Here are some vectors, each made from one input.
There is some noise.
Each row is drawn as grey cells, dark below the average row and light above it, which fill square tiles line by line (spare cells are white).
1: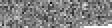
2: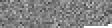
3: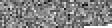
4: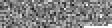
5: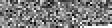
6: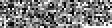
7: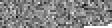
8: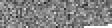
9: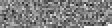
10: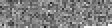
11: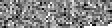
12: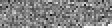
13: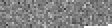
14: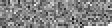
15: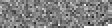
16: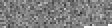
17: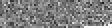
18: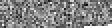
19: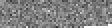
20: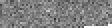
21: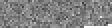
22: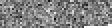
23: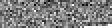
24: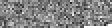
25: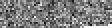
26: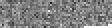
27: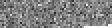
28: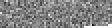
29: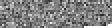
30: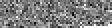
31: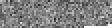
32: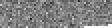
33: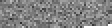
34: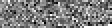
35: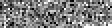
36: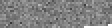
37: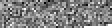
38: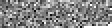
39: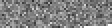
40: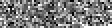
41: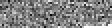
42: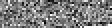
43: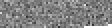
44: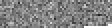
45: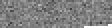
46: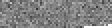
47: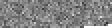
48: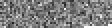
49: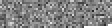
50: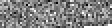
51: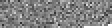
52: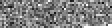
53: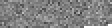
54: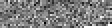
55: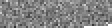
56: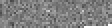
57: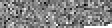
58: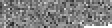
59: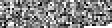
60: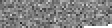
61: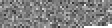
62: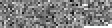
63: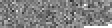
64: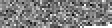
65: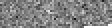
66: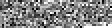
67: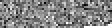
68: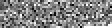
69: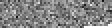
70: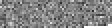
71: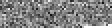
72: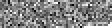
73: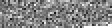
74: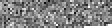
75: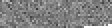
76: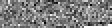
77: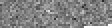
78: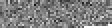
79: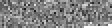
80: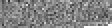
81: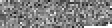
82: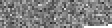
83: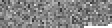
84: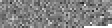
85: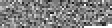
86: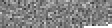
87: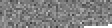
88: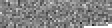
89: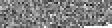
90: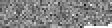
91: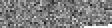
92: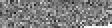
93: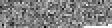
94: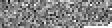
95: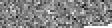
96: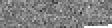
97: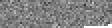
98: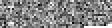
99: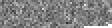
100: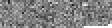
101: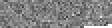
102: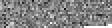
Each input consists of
a node of a 7-node tree, together with either a point on a 6-point line, or a node of a 7-node tree.
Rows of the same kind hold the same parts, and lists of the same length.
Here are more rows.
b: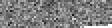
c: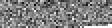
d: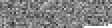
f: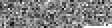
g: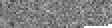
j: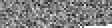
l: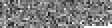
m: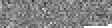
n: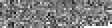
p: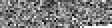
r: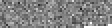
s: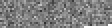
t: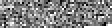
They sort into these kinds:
b, c, d, f, g, l, n, p, s
j, m, r, t

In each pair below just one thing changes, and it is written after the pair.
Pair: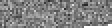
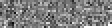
the place on the 6-point line
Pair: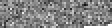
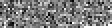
the place on the 6-point line
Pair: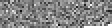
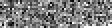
the place on the 6-point line
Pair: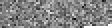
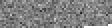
the place on the 6-point line
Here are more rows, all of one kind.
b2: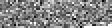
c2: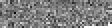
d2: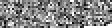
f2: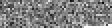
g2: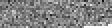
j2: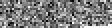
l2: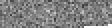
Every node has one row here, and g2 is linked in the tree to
j2.
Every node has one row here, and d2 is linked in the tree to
c2.
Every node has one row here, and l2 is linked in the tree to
c2, f2 and j2.
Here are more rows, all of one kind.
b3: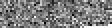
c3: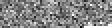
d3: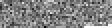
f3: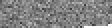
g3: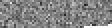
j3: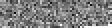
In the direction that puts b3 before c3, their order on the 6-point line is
b3, f3, g3, c3, d3, j3.
